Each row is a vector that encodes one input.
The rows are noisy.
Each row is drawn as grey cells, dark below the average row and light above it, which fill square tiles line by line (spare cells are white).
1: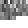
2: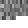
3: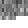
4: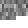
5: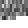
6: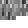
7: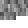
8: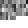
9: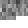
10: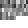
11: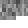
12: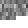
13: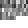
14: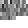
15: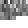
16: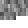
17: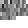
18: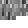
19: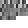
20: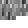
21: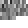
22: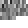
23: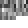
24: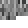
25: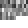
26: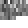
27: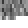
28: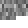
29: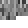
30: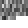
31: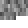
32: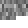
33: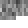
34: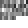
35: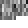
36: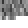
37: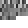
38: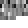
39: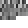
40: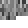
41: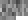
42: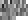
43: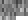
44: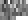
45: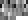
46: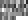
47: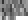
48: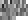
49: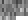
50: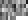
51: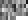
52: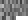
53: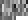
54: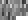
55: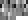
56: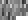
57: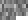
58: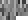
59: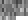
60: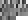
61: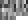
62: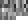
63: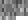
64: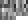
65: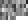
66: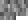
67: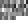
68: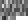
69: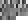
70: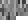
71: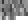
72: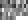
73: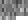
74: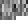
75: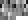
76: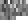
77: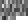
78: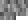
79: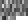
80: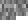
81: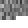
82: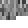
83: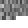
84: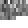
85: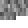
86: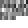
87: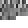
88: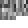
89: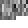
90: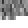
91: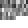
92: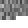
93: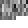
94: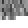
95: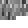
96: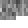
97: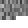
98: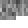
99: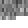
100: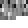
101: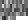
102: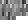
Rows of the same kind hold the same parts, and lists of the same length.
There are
2 kinds of row.
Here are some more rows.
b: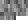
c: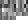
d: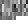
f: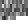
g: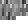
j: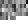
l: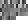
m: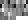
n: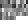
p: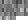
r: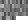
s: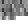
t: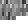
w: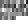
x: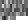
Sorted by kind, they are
b, f, g, l, p, r, s, t, x
c, d, j, m, n, w

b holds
a point on a 12-point line.
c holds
one of 6 labels.
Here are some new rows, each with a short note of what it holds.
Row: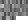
a point on a 12-point line
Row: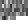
a point on a 12-point line
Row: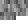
a point on a 12-point line
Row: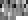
one of 6 labels
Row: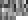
one of 6 labels
